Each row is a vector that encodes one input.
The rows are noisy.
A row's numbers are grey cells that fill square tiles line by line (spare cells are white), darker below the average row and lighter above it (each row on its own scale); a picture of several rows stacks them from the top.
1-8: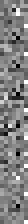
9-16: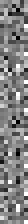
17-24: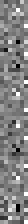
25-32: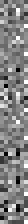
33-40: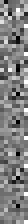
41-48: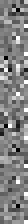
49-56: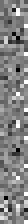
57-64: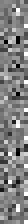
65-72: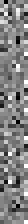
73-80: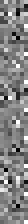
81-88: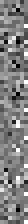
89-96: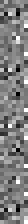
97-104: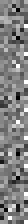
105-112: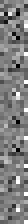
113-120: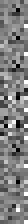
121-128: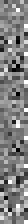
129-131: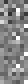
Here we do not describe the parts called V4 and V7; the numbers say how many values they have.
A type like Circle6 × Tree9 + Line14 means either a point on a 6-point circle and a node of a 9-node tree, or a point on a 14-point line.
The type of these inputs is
Bool × (Line5 + V4 × V7).
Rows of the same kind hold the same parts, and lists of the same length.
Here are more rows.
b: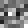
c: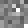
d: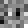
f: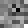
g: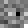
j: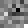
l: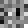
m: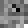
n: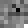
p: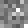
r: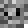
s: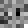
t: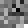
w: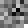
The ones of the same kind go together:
b, d, f, g, j, l, m, n, r, s, t, w
c, p

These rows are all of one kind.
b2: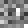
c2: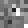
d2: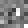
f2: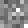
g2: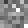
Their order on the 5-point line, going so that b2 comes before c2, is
f2, g2, b2, d2, c2.
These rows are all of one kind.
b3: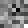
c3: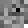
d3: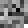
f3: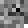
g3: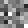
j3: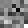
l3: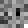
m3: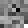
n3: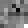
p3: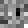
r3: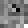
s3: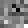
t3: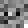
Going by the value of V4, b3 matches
g3 and t3.
